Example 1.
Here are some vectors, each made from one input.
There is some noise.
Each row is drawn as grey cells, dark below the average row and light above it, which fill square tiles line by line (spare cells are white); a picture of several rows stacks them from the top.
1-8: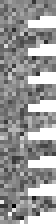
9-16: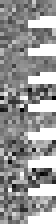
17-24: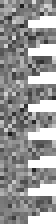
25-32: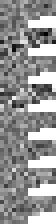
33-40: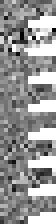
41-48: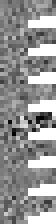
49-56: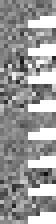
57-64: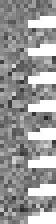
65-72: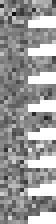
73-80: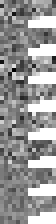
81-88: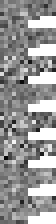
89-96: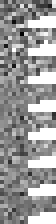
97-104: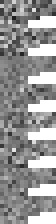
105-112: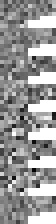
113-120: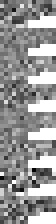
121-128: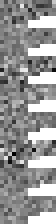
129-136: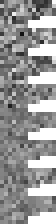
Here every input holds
a point on an 11-point line.
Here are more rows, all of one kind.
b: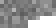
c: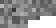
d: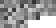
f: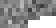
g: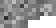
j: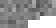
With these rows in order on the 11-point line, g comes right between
b and j.
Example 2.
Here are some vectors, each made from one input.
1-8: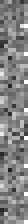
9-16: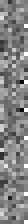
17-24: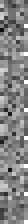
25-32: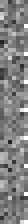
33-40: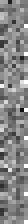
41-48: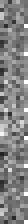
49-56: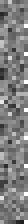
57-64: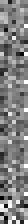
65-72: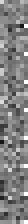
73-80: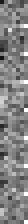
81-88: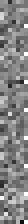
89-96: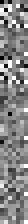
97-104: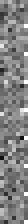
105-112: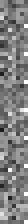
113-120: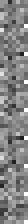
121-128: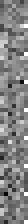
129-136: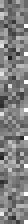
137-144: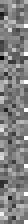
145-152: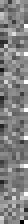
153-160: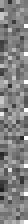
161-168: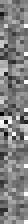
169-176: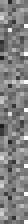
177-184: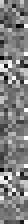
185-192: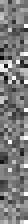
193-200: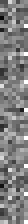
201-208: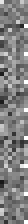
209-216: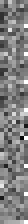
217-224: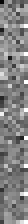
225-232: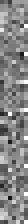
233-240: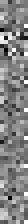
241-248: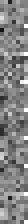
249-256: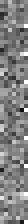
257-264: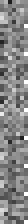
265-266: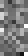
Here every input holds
either a fixed value, or three true/false values.
